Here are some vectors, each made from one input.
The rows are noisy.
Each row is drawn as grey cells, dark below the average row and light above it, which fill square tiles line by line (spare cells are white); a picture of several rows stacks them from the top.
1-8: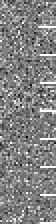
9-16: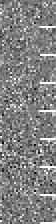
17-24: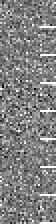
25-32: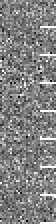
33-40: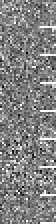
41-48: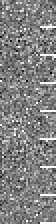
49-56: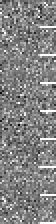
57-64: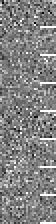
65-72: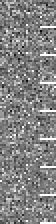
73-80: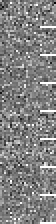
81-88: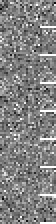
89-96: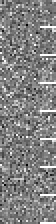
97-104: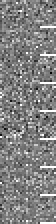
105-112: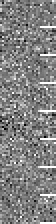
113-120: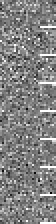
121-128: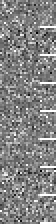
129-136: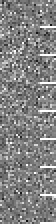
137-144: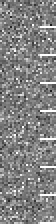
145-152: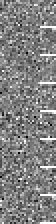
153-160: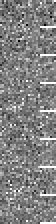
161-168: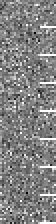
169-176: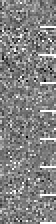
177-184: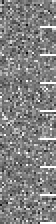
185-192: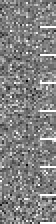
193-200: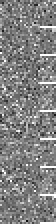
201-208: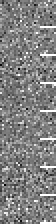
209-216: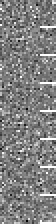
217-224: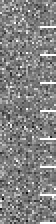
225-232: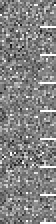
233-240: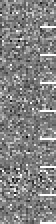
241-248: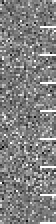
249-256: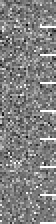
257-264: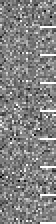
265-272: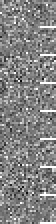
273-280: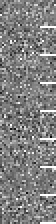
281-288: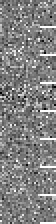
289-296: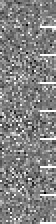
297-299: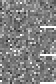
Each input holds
either a point on an 11-point circle, or a point on a 9-point line, or four true/false values.
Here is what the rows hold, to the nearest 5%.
About 15% of them hold a point on an 11-point circle. About 25% of them hold a point on a 9-point line. The rest hold four true/false values.
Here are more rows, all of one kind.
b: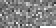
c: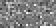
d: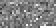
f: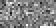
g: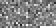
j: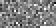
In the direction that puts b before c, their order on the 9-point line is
g, b, j, c, f, d.
